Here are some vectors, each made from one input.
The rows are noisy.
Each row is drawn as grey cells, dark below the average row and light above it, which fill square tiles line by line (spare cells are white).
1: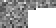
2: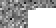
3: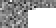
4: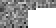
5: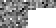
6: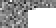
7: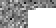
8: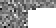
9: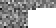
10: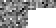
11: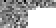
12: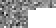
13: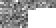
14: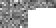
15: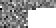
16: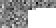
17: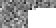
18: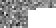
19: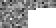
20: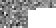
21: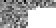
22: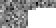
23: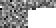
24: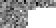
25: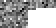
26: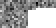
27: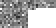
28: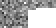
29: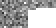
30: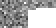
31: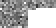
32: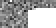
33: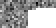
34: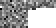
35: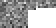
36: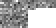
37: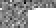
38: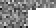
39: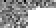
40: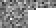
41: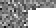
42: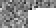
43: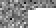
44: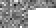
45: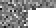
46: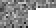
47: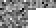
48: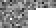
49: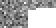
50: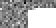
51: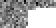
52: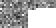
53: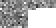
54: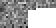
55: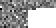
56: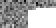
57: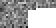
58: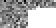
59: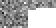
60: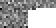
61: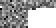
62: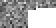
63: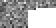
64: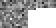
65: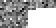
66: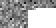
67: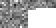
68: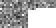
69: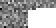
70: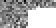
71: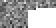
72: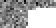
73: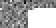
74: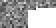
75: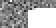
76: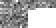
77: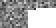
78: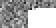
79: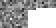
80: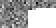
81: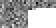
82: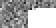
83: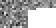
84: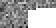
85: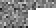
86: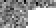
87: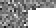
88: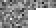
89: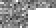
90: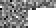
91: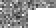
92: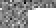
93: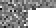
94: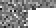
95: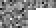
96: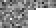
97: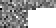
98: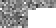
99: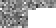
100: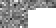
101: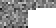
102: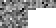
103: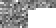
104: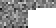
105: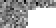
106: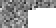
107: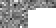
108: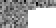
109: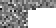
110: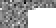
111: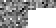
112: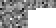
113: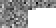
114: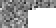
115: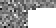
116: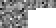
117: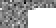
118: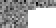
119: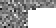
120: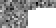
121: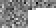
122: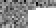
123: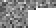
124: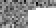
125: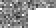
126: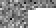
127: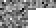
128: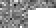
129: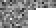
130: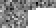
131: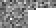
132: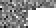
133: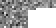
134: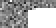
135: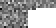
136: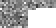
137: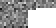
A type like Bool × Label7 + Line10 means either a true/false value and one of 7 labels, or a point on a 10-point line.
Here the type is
Line13 + Line15.
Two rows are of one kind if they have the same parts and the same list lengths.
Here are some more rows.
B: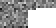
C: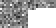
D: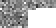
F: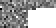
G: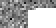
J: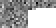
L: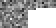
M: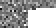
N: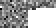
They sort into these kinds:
B, F, L, M, N
C, D, G, J

